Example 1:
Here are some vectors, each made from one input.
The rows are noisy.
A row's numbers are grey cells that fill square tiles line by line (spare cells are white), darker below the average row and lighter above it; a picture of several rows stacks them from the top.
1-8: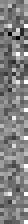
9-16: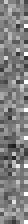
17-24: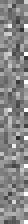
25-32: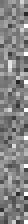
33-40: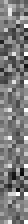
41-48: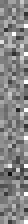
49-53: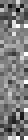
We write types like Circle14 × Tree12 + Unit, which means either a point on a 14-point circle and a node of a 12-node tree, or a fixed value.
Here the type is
Label4 × Line5.
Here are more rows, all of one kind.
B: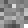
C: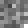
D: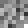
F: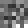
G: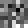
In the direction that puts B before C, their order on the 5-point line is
D, B, C, F, G.
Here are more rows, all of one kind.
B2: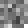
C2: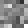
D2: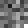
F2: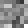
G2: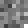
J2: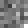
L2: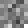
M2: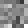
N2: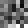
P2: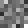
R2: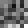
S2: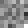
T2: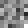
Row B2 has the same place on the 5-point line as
L2 and S2.
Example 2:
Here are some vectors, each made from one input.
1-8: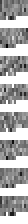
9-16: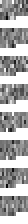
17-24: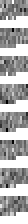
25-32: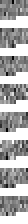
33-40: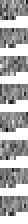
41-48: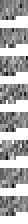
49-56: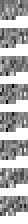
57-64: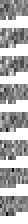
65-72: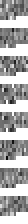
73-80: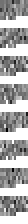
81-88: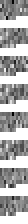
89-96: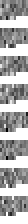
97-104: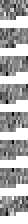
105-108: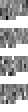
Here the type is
List2(Line6).
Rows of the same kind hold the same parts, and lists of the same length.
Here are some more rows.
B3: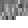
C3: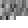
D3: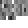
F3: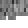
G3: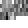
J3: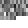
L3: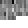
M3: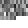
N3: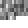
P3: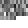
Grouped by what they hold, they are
B3, D3, F3, L3
C3, G3, N3
J3, M3, P3

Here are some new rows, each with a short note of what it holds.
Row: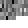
a list of two items
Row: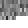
a list of two items
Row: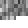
a list of one item
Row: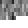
a list of two items
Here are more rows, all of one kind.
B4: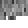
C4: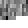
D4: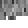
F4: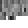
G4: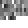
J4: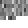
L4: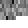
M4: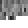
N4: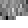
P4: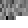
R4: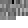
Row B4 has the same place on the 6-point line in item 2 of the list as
D4, J4, L4 and N4.
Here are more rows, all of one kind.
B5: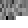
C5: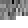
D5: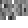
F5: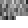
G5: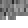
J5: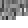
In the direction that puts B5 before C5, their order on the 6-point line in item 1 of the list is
F5, J5, B5, C5, G5, D5.
